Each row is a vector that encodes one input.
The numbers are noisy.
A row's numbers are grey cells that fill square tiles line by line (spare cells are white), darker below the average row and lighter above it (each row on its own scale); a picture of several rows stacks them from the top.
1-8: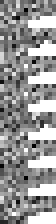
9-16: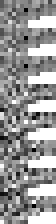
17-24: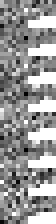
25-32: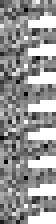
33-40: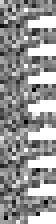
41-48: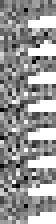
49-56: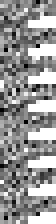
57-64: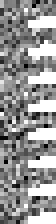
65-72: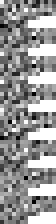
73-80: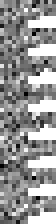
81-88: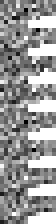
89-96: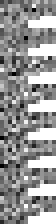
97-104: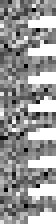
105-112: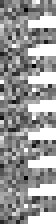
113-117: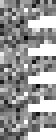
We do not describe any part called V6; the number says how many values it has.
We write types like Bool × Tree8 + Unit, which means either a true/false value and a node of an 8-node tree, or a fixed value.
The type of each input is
Bool × V6 + Tree10.
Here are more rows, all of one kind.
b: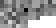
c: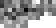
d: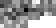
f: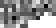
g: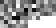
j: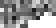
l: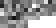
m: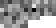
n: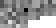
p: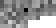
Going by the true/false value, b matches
g, l, n and p.
